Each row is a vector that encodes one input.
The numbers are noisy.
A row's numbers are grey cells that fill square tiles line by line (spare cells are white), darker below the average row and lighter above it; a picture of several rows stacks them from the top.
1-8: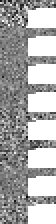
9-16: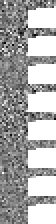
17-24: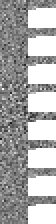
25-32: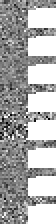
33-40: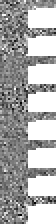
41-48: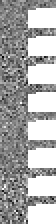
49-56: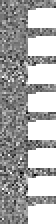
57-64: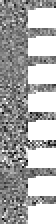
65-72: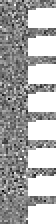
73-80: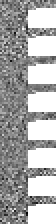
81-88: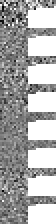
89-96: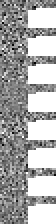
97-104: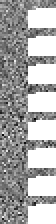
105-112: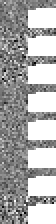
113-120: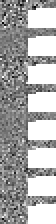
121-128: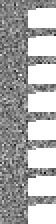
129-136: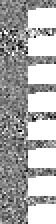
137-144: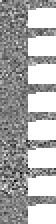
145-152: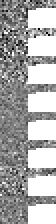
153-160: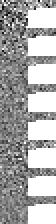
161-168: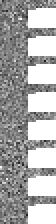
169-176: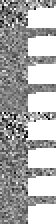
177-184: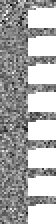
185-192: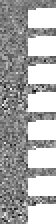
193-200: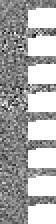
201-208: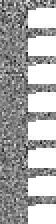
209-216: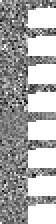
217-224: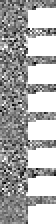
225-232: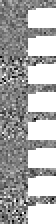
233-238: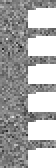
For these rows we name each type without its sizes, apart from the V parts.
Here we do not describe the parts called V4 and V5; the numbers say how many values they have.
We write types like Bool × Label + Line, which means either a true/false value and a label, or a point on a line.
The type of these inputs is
List(Bool × (Line + V4 × V5)).
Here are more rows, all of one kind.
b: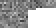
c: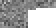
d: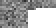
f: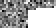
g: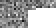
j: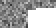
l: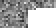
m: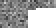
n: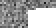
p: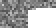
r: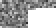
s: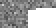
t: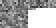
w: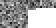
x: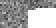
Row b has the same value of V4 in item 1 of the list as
g, m, n and w.
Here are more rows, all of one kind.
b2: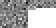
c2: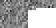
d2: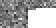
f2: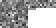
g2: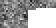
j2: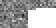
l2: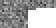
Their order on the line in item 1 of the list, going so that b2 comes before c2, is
d2, f2, b2, l2, g2, j2, c2.
